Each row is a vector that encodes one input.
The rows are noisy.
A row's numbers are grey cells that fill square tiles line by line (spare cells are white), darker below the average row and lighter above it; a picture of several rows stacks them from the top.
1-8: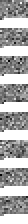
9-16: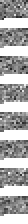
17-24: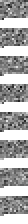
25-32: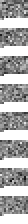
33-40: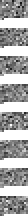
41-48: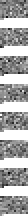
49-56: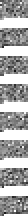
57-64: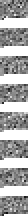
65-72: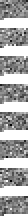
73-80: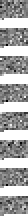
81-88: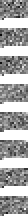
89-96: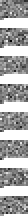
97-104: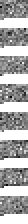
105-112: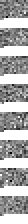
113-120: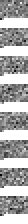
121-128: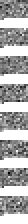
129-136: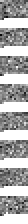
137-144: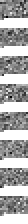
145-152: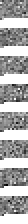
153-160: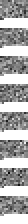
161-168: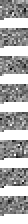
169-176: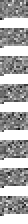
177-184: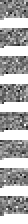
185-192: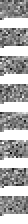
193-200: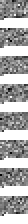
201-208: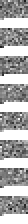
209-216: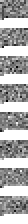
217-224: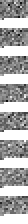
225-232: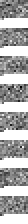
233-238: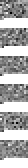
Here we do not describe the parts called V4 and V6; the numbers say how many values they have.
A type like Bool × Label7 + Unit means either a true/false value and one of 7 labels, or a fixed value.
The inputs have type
(Bool × Bool × Bool + V6) × Circle9 × V4.
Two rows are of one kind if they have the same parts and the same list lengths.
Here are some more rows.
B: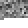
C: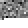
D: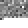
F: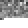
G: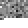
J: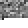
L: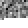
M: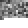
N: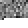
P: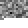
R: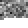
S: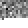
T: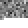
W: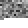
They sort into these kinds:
B, C, J, L, N, S
D, F, G, M, P, R, T, W

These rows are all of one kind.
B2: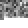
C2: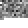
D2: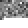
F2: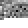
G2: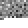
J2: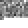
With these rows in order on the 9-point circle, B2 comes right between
G2 and J2.
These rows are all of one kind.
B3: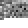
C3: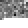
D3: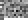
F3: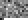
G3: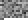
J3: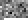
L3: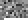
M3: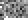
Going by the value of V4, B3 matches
C3 and J3.
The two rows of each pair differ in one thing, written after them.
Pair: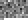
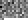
the place on the 9-point circle
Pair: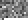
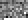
one of the three true/false values
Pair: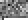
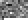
the place on the 9-point circle
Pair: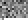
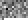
the value of V4
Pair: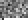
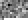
the place on the 9-point circle
